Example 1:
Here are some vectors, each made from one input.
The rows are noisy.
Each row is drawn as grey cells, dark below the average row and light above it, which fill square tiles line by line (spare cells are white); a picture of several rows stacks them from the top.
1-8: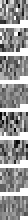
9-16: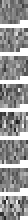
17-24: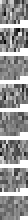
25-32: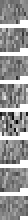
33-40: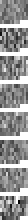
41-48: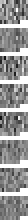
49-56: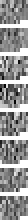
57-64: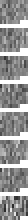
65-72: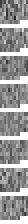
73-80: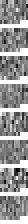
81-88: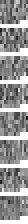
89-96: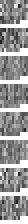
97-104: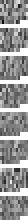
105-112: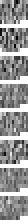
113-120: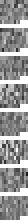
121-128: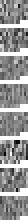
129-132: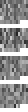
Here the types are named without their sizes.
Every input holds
a point on a circle, together with either a label, or a point on a line.
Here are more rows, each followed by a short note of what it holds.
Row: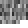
a point on a circle and a point on a line
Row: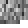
a point on a circle and a label
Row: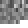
a point on a circle and a point on a line
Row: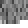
a point on a circle and a label
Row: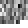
a point on a circle and a point on a line
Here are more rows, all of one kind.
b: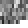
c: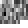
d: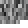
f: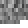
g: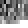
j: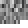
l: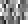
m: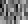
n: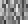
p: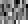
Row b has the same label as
d, f and j.
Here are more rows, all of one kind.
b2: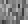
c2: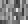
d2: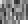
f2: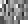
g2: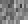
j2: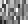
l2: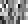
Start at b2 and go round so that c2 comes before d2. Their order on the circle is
b2, c2, j2, l2, g2, d2, f2.
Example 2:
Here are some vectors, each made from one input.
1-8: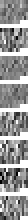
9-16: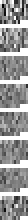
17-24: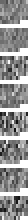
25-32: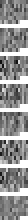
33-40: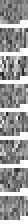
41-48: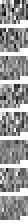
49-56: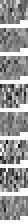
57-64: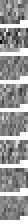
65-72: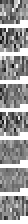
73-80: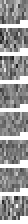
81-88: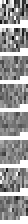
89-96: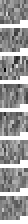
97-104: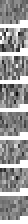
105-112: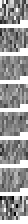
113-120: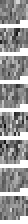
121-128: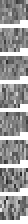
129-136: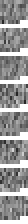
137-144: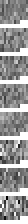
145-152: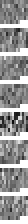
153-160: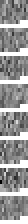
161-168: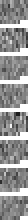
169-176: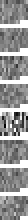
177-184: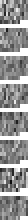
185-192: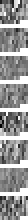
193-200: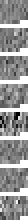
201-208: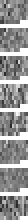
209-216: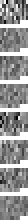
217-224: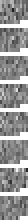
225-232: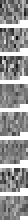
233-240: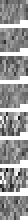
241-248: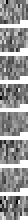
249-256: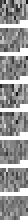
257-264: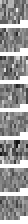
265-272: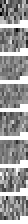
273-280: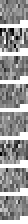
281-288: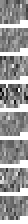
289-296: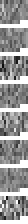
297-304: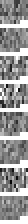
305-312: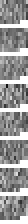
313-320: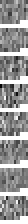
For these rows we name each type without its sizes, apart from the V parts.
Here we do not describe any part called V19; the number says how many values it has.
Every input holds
a point on a circle, together with either a fixed value, or a true/false value and a value of V19.
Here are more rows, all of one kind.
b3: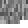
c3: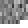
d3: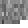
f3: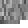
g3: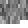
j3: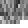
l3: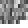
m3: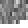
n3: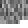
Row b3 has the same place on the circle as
j3 and n3.
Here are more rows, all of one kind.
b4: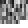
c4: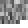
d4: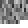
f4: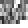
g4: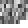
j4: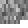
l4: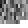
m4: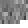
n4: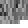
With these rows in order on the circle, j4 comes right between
g4 and n4.
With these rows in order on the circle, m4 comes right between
c4 and g4.
